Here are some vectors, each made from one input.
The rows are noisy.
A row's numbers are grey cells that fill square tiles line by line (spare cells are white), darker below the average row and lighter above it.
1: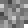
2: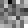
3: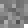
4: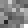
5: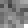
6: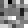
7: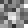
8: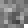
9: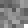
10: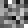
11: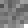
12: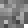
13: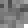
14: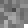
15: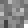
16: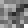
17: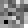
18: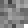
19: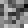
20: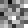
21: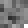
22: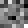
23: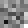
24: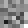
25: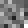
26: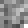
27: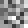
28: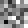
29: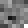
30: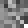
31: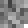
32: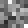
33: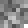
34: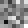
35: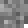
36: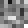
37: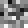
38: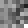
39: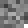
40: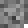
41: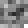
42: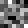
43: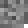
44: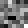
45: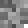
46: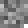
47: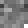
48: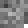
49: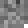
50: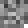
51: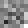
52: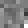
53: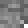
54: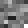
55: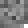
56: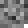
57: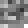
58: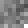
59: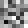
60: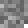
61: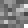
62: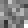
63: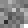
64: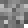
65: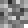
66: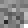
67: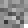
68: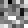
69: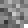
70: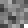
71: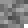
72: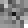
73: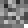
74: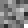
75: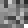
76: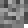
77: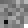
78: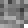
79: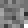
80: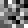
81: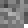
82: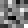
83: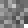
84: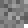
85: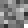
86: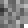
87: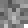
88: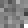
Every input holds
either a point on a 6-point line and a true/false value, or a point on each of two 7-point lines.
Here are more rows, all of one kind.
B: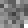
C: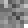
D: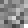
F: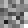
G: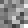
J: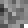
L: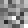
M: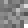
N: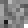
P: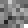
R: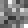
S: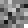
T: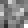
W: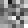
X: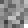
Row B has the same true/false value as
C, J, M and W.
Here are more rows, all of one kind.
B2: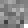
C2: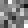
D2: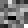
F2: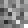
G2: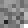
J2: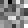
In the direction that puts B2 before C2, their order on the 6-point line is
F2, D2, G2, B2, C2, J2.
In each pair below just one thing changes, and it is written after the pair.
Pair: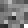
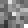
the true/false value
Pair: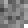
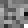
the place on the 6-point line
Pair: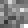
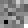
the place on the 6-point line
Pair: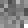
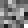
the place on the 6-point line
